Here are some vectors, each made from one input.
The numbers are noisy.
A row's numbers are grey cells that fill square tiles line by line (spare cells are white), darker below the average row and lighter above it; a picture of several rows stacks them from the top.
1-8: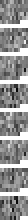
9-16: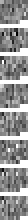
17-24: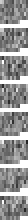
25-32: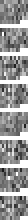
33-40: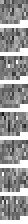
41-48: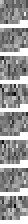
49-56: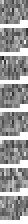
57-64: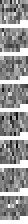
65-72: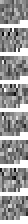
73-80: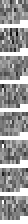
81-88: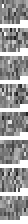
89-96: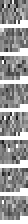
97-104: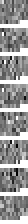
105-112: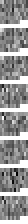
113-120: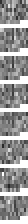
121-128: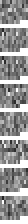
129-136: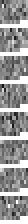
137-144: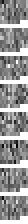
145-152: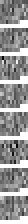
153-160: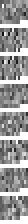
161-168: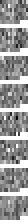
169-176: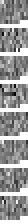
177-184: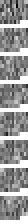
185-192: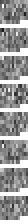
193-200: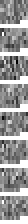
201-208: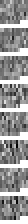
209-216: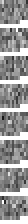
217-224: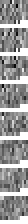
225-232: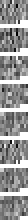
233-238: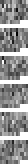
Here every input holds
a point on a 10-point circle, together with either a fixed value, or three true/false values.
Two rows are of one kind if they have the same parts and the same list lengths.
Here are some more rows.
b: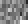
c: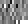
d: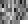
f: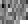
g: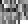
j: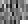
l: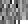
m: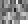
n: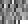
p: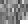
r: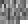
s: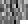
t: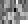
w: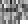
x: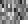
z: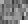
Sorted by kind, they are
b, c, g, j, l, p, s, w
d, f, m, n, r, t, x, z

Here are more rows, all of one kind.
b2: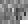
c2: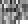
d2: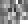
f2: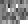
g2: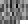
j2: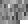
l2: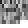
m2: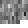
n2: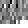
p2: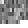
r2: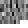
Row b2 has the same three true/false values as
f2 and n2.
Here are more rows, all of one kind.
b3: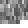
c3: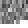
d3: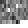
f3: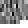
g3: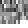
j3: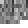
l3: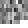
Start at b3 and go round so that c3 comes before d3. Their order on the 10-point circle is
b3, l3, g3, f3, j3, c3, d3.
